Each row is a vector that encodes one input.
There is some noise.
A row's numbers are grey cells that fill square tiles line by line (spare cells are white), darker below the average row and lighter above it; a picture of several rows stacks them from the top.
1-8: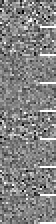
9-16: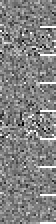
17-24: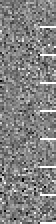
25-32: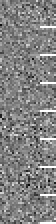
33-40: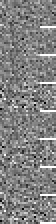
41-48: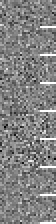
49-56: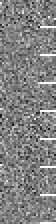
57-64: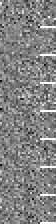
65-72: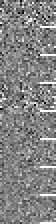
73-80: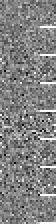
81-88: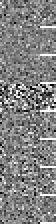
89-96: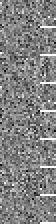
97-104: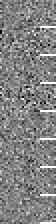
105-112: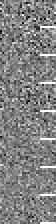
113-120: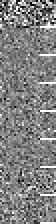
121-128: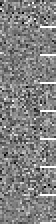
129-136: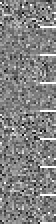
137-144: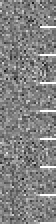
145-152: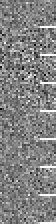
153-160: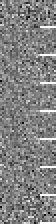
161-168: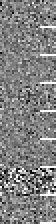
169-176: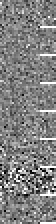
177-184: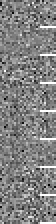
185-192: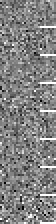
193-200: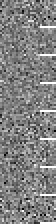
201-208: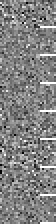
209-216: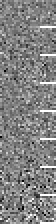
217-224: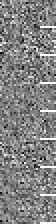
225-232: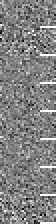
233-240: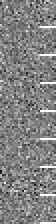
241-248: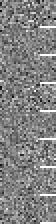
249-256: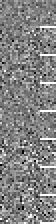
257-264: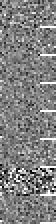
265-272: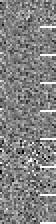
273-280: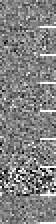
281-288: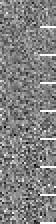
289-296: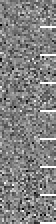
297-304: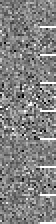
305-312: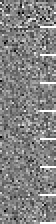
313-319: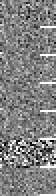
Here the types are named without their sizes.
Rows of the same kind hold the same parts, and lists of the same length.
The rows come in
3 kinds.
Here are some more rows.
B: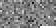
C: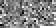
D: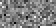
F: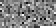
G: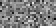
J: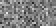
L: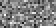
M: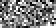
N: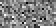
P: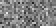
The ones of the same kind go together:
B, D, F, J, N, P
C, G, L
M

